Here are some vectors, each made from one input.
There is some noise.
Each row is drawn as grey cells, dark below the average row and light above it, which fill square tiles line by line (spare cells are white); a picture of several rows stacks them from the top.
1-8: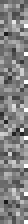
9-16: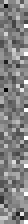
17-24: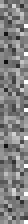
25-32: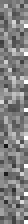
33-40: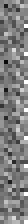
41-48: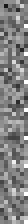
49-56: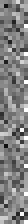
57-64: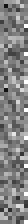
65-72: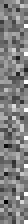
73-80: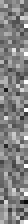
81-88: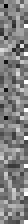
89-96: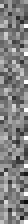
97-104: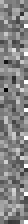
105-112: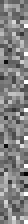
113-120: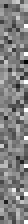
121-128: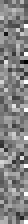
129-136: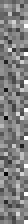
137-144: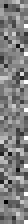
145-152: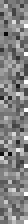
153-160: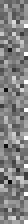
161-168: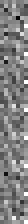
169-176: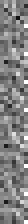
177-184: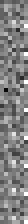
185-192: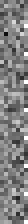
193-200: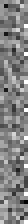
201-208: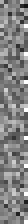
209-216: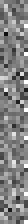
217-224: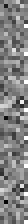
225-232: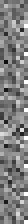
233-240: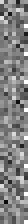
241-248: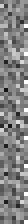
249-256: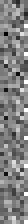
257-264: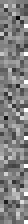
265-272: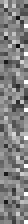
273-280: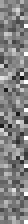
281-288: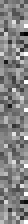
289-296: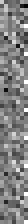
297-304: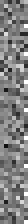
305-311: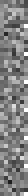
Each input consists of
either one of 10 labels, or a point on a 10-point line and a true/false value.
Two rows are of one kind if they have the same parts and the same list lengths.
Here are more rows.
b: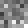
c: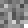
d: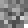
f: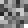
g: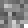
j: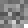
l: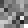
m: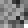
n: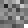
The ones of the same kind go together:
b, c, g, j, n
d, f, l, m

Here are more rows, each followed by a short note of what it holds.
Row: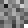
a point on a 10-point line and a true/false value
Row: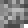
one of 10 labels
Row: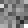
one of 10 labels
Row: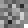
one of 10 labels
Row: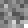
a point on a 10-point line and a true/false value
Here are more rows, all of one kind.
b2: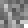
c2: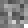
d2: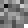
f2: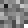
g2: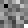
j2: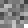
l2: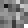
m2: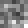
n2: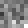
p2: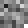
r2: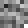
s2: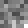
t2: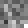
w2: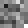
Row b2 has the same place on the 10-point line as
d2, p2, r2 and t2.
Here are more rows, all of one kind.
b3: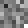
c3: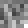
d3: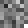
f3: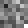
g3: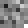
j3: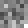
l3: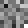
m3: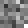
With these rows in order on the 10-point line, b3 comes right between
d3 and l3.
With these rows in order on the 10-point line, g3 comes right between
j3 and m3.
